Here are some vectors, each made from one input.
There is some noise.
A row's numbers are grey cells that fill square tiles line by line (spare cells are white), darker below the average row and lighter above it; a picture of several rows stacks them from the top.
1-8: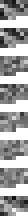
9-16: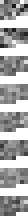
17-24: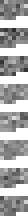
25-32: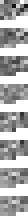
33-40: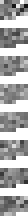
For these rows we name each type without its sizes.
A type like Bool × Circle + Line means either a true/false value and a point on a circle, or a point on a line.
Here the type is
Bool × Bool × Bool + Line.
